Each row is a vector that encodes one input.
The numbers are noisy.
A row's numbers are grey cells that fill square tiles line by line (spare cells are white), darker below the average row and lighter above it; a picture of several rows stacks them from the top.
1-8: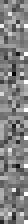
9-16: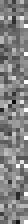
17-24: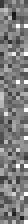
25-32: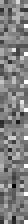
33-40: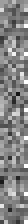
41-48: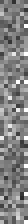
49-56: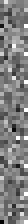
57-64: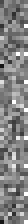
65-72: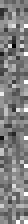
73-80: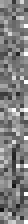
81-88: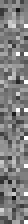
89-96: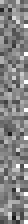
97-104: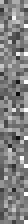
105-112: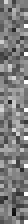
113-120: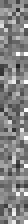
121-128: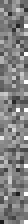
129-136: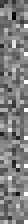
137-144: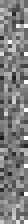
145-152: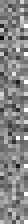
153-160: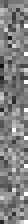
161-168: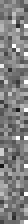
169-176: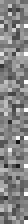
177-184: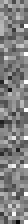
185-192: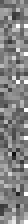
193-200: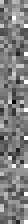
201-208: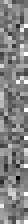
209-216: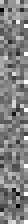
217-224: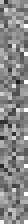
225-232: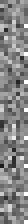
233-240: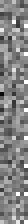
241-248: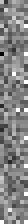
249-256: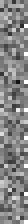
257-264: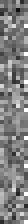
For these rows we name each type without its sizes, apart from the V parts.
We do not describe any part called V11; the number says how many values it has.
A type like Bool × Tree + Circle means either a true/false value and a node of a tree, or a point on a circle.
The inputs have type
Bool × Bool × Bool × Bool × (Tree + Unit) × V11.
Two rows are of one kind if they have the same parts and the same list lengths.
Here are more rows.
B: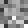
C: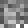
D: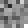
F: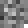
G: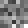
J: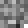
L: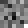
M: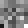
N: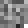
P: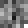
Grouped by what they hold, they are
B, C, D, F, J
G, L, M, N, P

